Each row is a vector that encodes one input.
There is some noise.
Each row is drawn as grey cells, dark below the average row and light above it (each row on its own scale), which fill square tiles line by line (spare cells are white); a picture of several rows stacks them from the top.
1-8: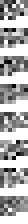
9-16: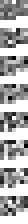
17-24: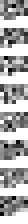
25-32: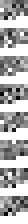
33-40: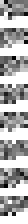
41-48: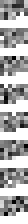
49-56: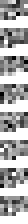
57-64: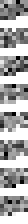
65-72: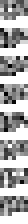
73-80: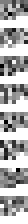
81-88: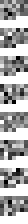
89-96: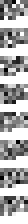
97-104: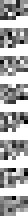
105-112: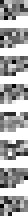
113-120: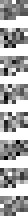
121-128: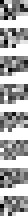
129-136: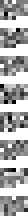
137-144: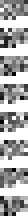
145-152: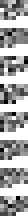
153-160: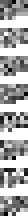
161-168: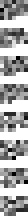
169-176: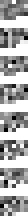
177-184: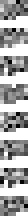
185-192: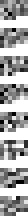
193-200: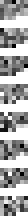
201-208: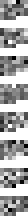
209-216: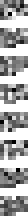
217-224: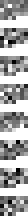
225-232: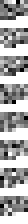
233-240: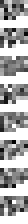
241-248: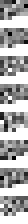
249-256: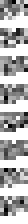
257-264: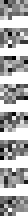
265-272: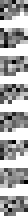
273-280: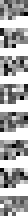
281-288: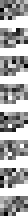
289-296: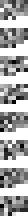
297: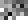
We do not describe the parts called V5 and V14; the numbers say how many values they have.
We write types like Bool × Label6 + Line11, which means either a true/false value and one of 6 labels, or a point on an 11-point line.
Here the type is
Bool × V14 + Circle10 × V5 + Unit.
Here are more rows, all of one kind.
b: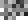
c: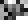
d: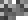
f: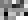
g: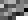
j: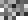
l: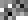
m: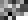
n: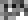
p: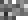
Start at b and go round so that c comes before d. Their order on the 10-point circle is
b, c, d, f, l, g, m, p, j, n.
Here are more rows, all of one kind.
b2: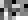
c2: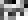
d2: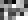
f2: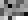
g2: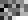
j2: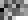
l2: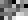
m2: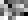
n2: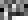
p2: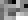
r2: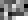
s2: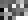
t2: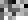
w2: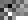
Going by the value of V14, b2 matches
m2, p2 and t2.
